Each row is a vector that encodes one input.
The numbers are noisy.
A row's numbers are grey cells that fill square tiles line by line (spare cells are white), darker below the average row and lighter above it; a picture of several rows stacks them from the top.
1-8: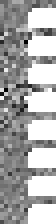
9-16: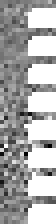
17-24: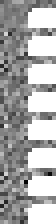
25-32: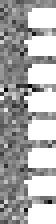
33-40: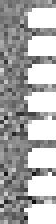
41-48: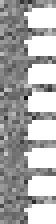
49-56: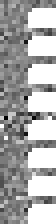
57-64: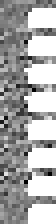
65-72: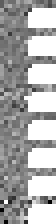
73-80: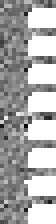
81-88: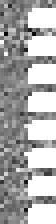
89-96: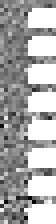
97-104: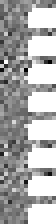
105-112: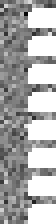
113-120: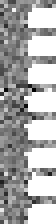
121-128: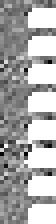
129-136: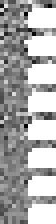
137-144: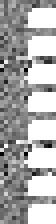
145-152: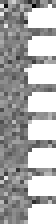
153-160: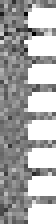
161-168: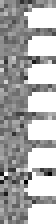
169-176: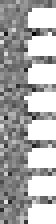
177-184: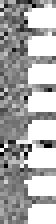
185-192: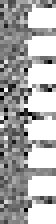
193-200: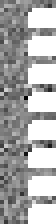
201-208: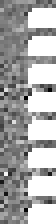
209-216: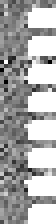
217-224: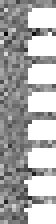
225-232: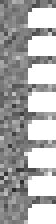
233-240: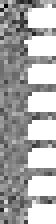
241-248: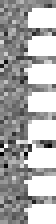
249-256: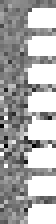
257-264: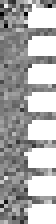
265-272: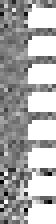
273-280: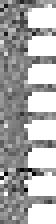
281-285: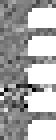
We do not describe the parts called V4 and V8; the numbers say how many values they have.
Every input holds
either a point on a 7-point line and a value of V4, or a point on an 11-point line and a value of V8.
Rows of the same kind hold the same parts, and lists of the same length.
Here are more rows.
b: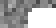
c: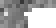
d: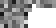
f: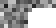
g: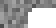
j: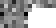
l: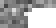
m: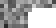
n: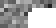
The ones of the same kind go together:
b, f, g, n
c, d, j, l, m

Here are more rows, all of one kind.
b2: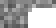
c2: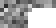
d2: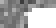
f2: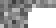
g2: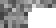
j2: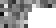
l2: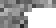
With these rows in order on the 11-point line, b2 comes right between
c2 and l2.
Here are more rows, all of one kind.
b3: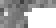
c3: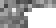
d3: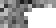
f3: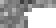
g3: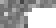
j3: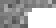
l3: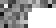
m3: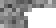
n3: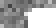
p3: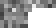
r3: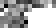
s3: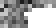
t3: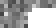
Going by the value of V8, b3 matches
c3, p3 and r3.
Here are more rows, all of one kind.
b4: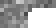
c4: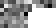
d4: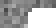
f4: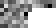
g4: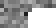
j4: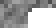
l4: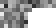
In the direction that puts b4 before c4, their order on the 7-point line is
l4, b4, d4, f4, j4, g4, c4.
